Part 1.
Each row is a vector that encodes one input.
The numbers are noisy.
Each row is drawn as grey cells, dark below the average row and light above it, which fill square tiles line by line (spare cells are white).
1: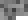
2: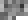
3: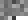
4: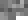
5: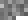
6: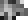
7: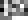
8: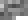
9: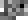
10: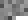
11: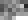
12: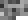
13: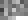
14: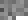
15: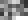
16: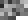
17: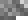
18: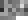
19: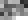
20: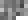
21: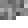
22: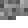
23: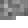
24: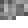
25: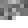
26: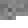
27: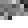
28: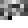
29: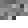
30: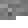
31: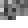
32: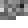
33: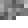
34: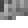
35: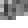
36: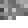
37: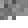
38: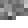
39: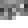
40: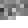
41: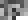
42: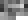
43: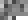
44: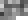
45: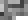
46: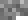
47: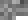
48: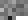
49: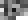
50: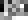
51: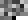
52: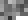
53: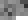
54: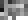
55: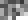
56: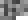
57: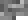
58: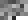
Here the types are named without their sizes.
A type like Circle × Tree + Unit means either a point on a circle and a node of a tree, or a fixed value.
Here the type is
Bool × Bool × Bool × Bool.
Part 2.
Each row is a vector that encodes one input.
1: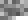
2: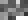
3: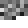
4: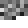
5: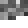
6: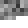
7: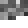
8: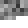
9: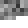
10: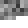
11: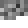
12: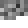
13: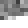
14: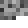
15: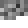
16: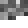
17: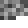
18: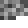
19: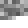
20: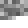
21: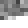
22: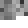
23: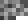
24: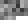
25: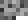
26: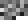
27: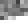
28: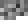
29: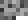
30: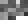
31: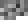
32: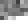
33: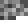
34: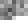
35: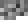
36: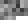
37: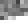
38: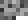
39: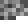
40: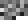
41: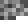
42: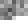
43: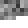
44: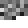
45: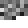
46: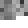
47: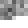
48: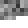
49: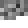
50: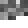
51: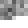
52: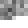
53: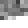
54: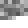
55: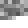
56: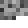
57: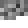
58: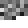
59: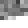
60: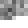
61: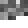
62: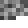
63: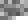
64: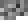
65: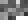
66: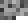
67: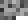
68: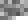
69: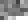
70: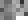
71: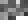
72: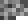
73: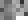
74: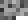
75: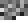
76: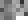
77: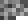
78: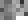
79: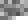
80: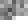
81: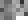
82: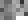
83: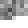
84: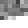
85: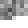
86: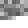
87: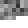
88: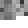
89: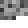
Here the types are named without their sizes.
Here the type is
Line.
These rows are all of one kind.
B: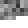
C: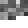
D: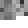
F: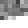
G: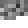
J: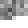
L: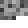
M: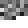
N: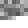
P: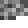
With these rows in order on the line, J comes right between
D and N.
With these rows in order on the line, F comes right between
B and N.
